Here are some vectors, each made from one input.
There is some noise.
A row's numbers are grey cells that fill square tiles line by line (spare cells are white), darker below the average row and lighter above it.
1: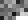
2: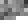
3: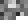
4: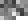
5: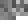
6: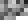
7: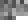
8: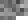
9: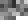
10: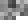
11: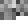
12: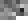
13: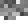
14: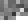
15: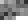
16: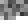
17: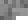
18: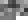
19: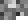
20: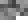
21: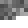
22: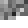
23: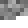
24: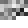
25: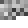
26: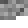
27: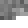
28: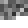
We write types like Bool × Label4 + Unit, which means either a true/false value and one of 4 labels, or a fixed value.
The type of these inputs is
Line5.
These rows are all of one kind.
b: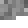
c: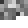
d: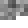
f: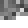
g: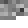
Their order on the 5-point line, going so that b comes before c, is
f, d, b, g, c.
